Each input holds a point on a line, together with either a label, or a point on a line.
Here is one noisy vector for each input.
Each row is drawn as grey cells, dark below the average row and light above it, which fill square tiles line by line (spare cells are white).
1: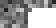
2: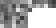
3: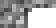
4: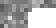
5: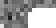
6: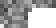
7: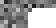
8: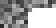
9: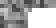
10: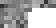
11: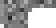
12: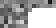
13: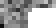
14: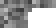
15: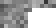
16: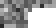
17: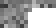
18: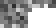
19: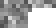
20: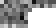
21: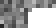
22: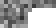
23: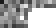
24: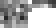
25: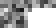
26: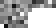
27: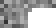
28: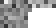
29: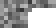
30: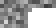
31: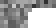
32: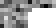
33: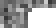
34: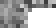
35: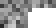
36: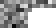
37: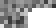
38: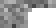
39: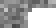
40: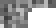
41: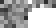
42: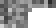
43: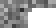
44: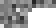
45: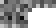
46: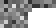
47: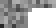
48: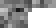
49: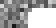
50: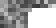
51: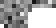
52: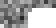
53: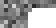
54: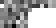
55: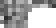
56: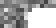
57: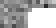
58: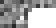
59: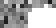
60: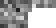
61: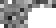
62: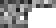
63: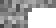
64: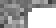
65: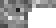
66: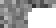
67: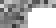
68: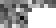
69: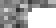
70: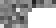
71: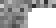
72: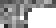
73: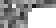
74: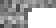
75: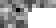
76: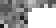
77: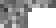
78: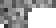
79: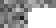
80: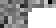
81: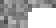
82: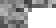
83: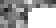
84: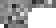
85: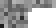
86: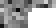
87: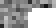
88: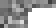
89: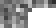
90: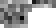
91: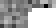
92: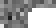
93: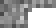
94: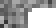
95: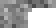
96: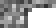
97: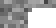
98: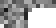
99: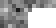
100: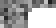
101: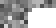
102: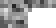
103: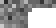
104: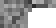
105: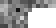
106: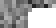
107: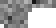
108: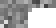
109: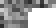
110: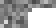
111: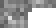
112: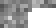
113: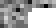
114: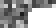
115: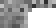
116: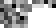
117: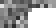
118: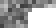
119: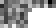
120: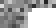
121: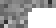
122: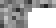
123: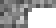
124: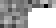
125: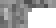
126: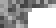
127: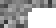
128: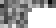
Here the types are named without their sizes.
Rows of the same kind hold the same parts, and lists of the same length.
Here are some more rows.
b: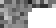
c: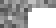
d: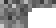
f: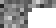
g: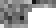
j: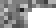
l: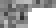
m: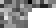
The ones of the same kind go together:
b, d, g, j, l, m
c, f

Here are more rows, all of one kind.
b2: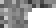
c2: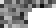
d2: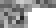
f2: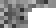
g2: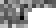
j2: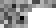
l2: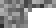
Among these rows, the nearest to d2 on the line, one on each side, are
f2 and g2.
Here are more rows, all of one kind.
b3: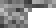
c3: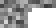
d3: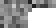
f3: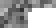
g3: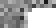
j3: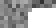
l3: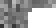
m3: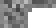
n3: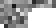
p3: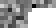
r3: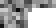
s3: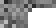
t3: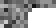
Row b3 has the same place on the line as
f3 and r3.
